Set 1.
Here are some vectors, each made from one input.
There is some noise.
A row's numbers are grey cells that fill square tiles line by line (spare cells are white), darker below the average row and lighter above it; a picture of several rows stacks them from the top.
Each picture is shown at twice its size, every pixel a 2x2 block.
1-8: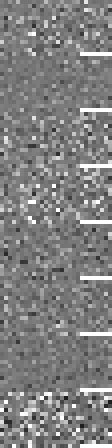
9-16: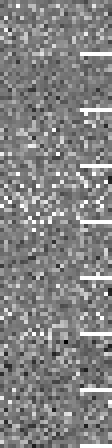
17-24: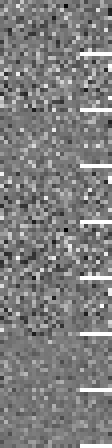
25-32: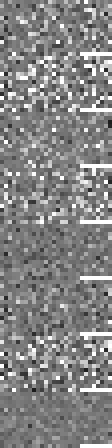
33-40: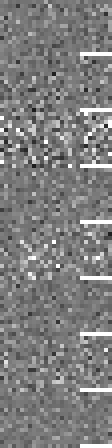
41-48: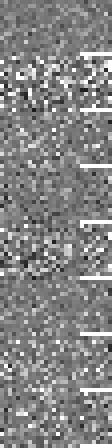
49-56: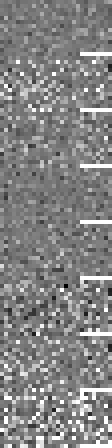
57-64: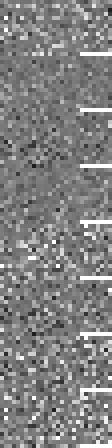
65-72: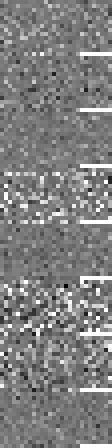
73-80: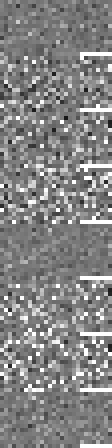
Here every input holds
either a fixed value, or a node of a 13-node tree.
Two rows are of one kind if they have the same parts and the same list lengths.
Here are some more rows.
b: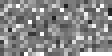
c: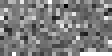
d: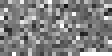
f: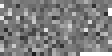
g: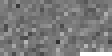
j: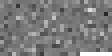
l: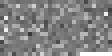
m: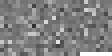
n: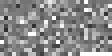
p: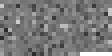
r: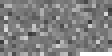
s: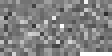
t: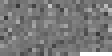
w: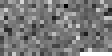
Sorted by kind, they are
b, c, d, w
f, g, j, l, m, n, p, r, s, t

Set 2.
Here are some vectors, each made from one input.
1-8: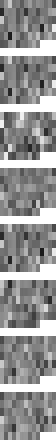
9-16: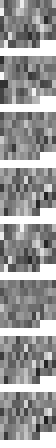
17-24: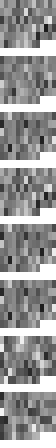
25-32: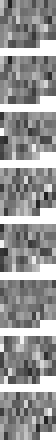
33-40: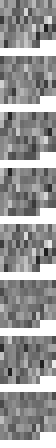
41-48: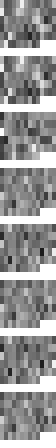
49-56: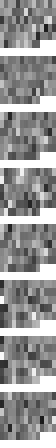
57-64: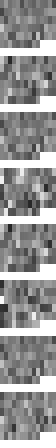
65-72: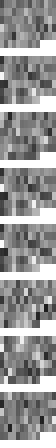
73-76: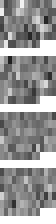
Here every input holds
a node of a 7-node tree.
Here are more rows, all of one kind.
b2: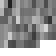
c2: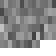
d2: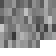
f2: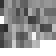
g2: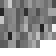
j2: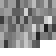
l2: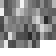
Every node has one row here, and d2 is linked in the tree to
c2 and j2.
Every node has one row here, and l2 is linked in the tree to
b2.
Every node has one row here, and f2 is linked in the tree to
g2.
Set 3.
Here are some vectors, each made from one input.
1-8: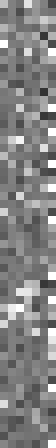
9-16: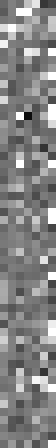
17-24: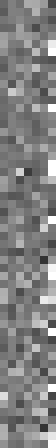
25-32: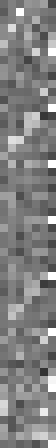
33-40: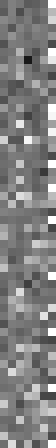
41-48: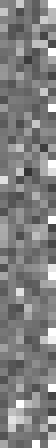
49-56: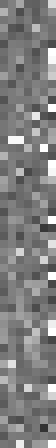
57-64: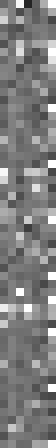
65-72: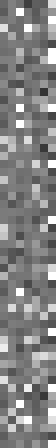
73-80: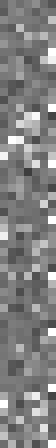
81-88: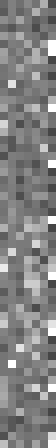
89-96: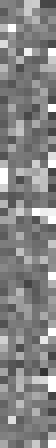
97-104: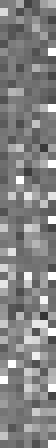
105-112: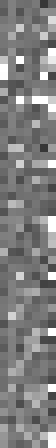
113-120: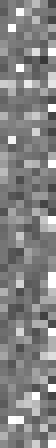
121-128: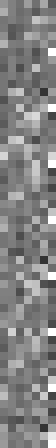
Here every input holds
four true/false values.
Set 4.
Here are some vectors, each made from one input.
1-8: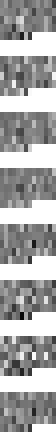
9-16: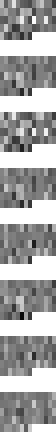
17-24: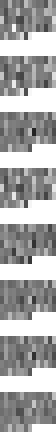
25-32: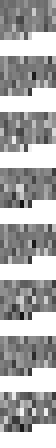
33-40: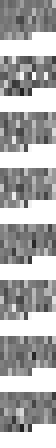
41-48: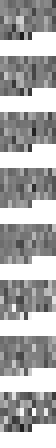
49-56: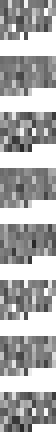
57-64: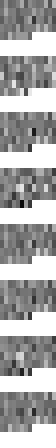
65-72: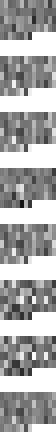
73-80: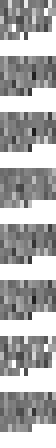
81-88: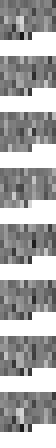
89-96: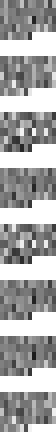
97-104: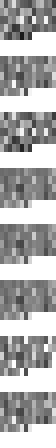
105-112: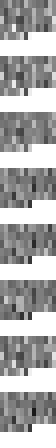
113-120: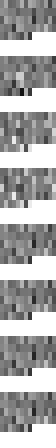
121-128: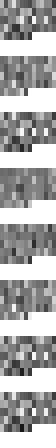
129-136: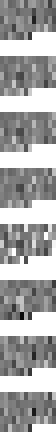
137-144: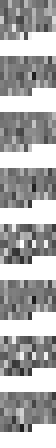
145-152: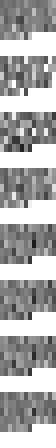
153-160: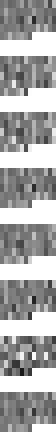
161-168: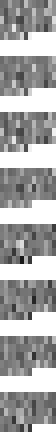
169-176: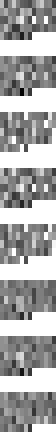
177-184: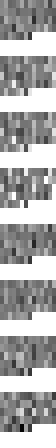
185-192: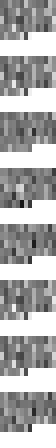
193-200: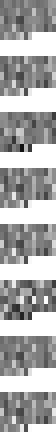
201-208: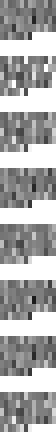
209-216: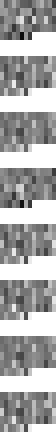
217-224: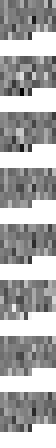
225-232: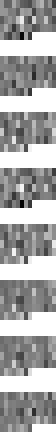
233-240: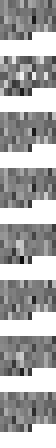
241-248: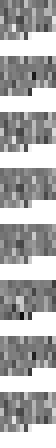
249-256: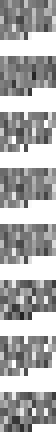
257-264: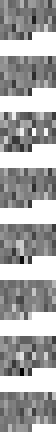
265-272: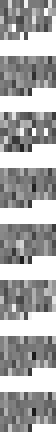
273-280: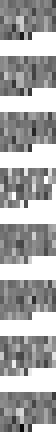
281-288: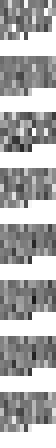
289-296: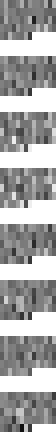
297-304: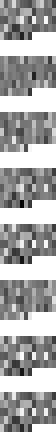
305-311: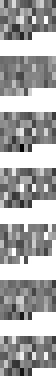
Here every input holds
a point on an 11-point line.
